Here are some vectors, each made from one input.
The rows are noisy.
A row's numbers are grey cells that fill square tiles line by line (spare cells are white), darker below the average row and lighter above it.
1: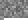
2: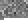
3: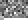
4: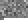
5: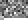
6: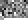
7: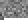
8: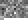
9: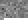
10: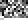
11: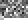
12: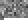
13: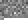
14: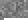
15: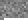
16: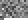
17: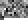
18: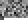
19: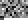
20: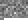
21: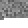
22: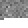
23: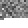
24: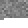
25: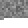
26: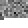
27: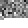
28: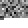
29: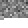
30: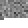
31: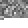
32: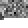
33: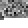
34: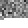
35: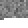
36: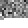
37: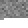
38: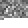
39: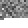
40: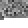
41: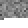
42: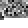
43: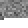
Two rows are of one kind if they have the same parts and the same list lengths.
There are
2 kinds of row.
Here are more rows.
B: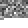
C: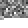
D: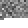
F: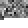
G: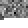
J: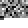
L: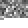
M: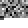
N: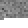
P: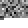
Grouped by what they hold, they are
B, C, F, G, L, N
D, J, M, P

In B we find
a point on a 3-point line and a point on a 6-point line.
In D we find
a fixed value.
